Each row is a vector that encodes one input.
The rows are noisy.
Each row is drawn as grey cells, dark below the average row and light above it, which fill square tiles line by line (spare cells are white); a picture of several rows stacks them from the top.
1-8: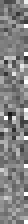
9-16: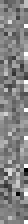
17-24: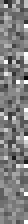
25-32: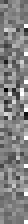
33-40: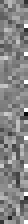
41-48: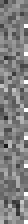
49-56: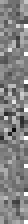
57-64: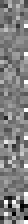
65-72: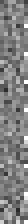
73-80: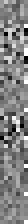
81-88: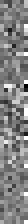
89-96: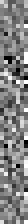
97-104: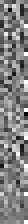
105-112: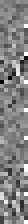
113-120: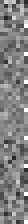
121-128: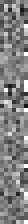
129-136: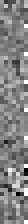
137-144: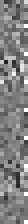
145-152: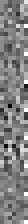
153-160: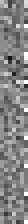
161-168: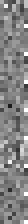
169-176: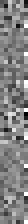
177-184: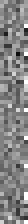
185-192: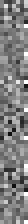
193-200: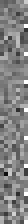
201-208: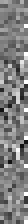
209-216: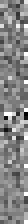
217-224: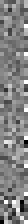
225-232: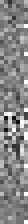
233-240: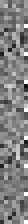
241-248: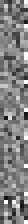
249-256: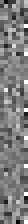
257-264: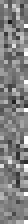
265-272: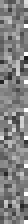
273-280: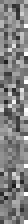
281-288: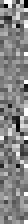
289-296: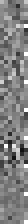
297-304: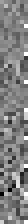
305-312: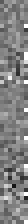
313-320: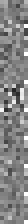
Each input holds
one of 5 labels, together with either a point on an 11-point circle, or a fixed value.
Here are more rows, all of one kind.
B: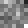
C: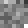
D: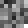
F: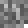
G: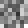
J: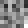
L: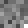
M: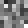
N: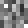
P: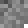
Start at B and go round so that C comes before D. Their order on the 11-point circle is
B, C, F, G, D, P, L, M, J, N.
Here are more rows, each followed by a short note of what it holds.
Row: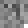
one of 5 labels
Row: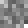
a point on an 11-point circle and one of 5 labels
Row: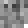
a point on an 11-point circle and one of 5 labels
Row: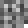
one of 5 labels
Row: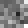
one of 5 labels
